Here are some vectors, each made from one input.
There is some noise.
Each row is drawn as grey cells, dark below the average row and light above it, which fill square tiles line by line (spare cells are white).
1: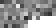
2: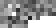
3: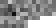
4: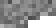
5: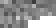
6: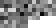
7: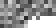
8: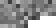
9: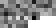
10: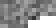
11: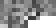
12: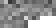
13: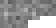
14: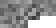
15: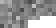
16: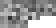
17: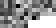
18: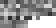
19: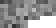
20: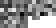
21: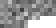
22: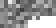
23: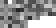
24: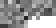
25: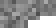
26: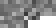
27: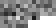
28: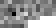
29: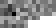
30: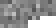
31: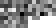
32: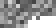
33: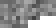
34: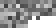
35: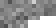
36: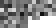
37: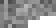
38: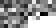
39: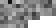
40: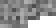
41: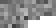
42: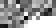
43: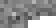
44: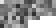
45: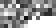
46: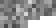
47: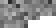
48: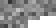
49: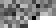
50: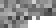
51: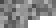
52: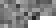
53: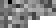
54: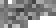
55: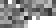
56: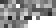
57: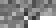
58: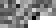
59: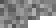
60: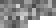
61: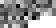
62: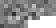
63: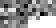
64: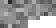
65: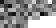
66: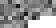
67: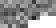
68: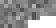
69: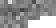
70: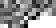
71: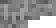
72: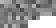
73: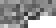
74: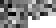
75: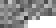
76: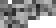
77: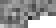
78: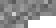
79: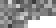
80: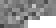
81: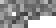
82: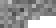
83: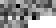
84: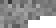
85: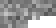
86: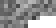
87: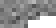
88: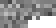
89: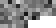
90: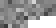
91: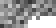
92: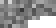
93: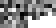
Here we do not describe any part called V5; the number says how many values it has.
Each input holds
a list of up to two items, each a true/false value and a value of V5.
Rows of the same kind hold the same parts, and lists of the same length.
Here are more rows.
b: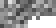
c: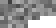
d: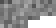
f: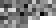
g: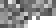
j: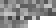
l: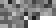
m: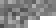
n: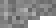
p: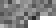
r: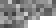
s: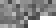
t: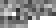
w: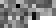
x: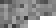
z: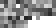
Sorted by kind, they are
b, g, m, r, w
c, d, j, l, n, p, s, t, x, z
f

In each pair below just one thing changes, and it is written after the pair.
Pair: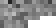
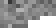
the true/false value in item 2 of the list
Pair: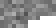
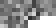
the true/false value in item 1 of the list
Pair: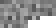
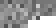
the true/false value in item 1 of the list
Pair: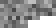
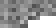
the value of V5 in item 1 of the list
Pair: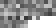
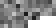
the value of V5 in item 2 of the list
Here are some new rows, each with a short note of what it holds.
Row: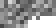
a list of one item
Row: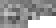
a list of two items
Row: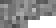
a list of two items
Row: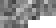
a list of two items
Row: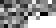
the empty list
